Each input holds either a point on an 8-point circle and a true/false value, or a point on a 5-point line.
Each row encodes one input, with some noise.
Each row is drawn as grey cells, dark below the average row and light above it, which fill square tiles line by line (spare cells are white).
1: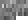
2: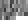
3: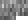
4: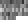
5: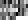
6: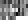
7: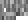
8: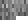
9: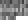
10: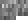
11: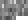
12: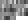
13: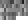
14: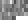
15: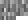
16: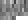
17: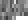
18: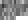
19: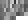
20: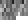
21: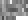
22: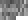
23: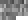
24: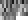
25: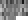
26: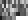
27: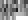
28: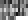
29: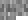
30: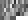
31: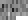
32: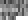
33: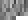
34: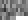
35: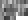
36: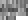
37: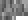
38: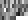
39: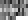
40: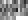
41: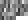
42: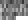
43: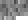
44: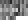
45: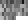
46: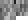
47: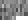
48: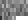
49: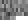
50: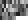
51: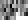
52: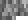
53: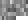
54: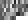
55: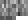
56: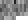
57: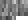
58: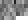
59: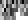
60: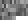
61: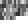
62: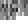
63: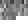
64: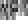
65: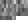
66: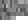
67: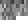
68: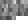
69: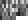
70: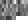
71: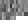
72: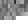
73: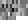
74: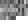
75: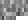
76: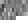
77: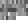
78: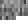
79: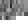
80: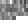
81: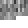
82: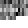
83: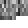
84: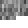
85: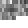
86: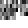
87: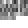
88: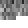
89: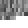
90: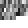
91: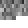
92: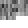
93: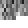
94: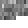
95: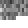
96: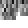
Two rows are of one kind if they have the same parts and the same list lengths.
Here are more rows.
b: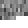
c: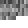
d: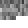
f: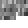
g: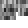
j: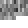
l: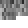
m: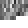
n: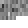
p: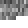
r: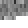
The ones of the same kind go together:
b, f, g, j, m, n, r
c, d, l, p

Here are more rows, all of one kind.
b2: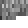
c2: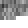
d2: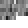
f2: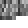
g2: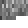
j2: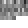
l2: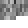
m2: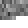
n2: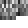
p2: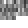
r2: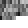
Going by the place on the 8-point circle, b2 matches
g2, j2 and p2.
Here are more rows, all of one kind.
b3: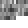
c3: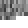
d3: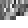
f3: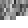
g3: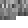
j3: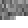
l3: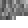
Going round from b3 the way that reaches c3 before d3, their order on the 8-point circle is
b3, l3, c3, j3, f3, d3, g3.
